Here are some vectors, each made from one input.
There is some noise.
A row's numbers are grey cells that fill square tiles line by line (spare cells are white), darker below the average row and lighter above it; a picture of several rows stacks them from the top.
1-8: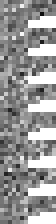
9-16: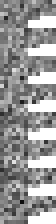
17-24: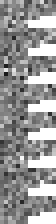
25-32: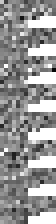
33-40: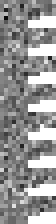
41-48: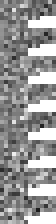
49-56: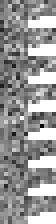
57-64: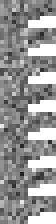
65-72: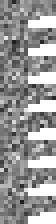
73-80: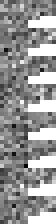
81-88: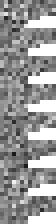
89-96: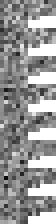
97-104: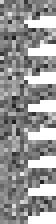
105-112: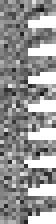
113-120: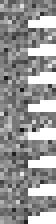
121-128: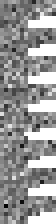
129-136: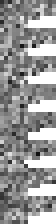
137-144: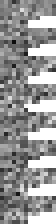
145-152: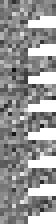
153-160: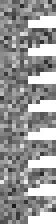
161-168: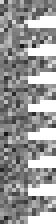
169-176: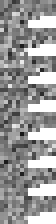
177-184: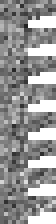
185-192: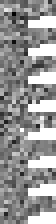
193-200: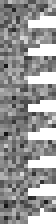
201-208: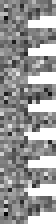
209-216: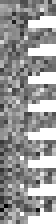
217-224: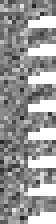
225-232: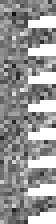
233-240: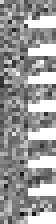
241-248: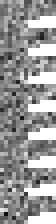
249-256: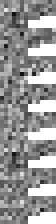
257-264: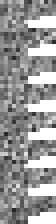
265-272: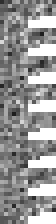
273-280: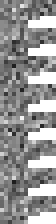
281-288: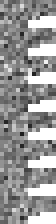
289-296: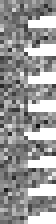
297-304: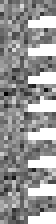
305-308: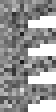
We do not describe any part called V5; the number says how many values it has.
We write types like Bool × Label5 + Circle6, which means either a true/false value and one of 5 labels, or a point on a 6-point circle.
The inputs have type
Bool × Bool × Bool + Line6 + V5.
